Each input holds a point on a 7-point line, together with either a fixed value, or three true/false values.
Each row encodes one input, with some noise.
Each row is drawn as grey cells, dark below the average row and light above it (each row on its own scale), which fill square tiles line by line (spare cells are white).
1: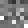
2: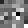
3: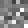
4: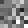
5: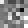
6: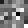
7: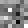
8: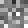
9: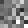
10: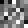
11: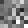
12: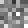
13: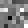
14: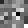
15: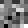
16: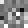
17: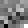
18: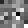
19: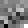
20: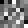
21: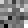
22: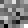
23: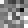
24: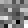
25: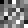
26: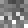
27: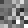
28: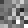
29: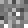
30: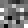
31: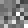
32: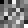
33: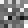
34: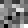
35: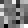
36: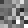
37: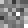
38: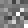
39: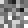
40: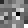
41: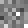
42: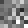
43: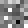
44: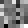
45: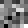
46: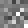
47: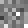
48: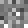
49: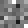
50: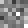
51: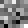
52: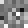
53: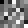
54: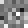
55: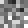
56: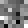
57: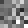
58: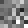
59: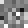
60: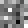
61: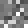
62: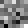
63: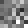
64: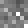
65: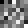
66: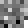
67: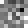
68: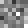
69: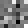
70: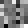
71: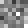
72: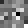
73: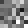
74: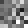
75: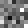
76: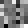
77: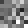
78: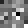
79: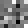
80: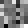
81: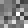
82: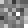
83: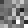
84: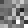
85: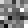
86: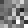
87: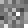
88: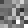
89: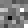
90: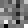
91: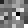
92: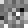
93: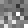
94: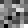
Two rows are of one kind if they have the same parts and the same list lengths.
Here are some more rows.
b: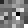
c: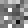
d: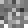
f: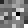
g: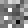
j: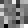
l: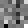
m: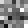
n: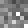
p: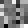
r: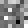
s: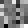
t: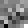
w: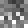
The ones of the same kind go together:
b, f, j, p, s, t
c, d, g, l, m, n, r, w

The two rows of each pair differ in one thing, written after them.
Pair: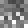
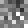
one of the three true/false values
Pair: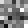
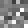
the place on the 7-point line
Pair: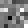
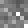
the place on the 7-point line
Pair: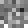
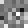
one of the three true/false values
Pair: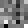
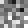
the place on the 7-point line
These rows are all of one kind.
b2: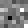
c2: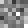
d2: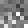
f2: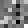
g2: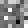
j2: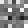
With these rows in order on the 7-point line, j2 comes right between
b2 and g2.
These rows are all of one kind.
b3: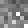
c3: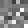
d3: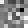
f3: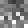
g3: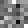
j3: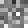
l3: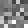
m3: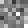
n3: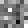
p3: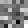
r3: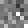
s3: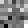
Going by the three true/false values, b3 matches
c3, j3 and p3.
